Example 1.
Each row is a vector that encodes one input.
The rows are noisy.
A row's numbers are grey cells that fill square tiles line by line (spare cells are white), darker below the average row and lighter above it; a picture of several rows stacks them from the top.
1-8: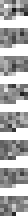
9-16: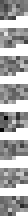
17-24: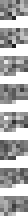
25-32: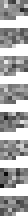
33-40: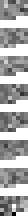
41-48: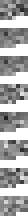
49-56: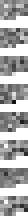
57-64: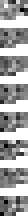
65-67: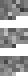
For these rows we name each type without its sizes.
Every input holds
a point on a circle.
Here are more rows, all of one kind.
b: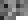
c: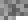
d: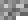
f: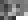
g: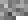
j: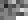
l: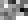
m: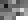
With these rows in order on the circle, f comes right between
b and l.
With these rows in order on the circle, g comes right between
d and l.
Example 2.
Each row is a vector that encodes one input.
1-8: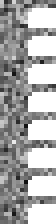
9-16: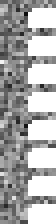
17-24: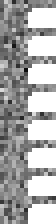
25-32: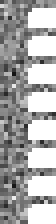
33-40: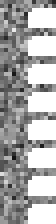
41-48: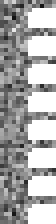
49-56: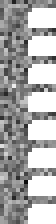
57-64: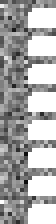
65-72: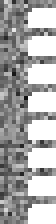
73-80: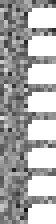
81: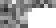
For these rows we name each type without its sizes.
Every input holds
a point on a line.
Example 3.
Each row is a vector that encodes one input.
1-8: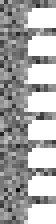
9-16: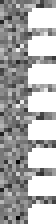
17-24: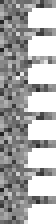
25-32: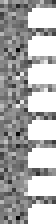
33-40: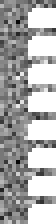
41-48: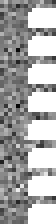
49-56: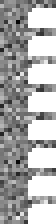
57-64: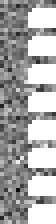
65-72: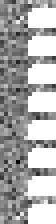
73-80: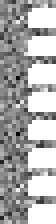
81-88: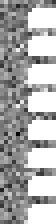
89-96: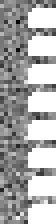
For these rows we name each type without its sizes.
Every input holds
a label.
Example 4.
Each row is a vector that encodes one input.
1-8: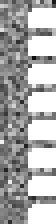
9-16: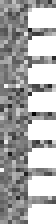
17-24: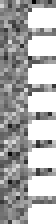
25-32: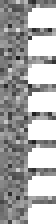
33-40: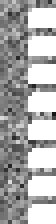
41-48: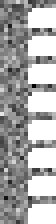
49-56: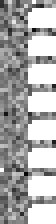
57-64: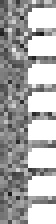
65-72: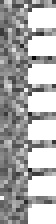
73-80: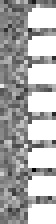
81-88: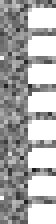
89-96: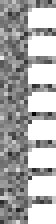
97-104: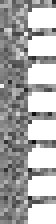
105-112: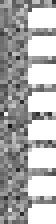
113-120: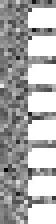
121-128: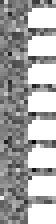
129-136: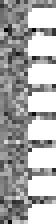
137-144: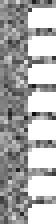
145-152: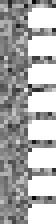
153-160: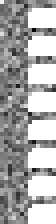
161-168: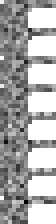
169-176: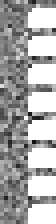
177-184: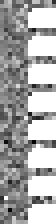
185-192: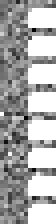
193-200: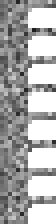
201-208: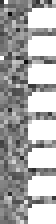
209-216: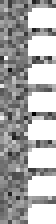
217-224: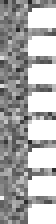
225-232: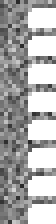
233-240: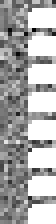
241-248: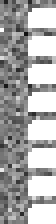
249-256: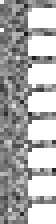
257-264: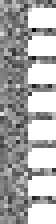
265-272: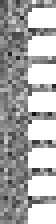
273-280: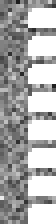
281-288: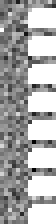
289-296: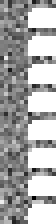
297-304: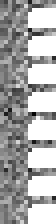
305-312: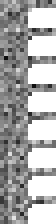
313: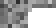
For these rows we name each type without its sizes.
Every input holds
a point on a circle.
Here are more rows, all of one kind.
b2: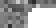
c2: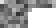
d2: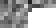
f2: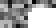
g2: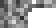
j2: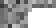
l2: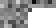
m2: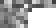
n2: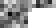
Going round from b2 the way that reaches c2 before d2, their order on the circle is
b2, l2, f2, n2, c2, j2, g2, m2, d2.
